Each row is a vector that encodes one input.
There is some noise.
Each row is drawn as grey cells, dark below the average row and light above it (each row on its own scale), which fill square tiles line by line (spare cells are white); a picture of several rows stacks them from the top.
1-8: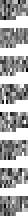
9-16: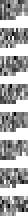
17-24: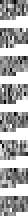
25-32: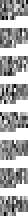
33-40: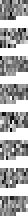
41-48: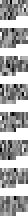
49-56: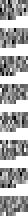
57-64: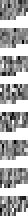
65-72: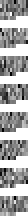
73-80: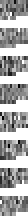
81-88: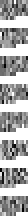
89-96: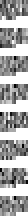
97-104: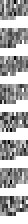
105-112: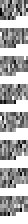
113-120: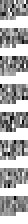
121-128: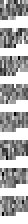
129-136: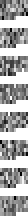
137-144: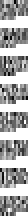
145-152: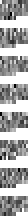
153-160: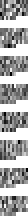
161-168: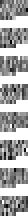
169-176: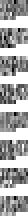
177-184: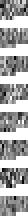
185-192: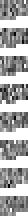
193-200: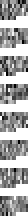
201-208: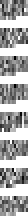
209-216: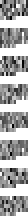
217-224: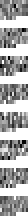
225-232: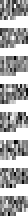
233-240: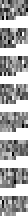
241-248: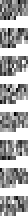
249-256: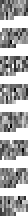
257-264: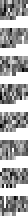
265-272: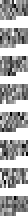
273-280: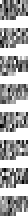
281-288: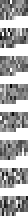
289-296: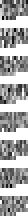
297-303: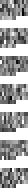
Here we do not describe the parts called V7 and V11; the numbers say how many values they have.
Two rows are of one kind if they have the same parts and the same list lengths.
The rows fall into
2 kinds.
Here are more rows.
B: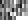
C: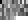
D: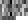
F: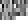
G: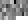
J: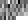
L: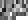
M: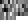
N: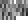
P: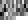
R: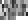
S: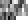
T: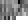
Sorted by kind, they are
B, D, J, L, M, N, P, S, T
C, F, G, R

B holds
a true/false value, two values of V7 and a value of V11.
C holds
a point on a 6-point line and a node of a 9-node tree.
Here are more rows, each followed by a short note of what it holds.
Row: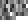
a true/false value, two values of V7 and a value of V11
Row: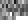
a point on a 6-point line and a node of a 9-node tree
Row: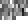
a point on a 6-point line and a node of a 9-node tree
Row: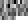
a point on a 6-point line and a node of a 9-node tree
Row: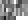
a true/false value, two values of V7 and a value of V11
